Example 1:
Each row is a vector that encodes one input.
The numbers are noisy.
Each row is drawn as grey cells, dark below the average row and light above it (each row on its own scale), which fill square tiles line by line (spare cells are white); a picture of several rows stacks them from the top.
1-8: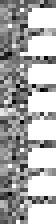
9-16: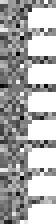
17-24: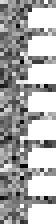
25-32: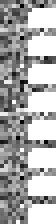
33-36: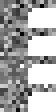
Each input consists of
a point on a 5-point line.
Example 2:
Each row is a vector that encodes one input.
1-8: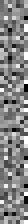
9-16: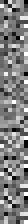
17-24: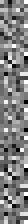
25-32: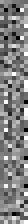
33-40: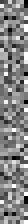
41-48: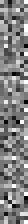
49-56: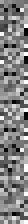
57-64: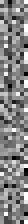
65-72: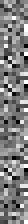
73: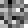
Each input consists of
a point on an 8-point line.
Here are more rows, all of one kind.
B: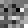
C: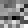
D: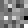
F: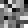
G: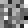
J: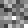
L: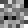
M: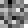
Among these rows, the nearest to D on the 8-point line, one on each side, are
G and J.
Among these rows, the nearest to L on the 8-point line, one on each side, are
C and F.
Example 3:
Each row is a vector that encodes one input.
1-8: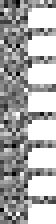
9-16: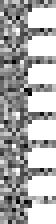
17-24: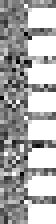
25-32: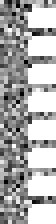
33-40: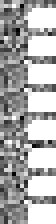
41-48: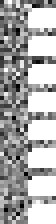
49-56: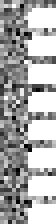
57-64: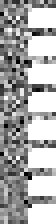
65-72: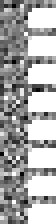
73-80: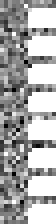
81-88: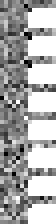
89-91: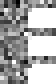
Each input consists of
four true/false values.
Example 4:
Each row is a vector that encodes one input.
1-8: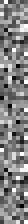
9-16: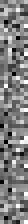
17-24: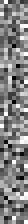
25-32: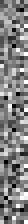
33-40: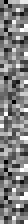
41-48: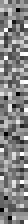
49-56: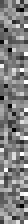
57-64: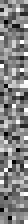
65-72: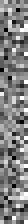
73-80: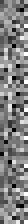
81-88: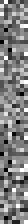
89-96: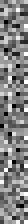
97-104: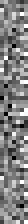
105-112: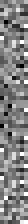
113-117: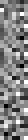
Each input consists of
a point on an 8-point line.
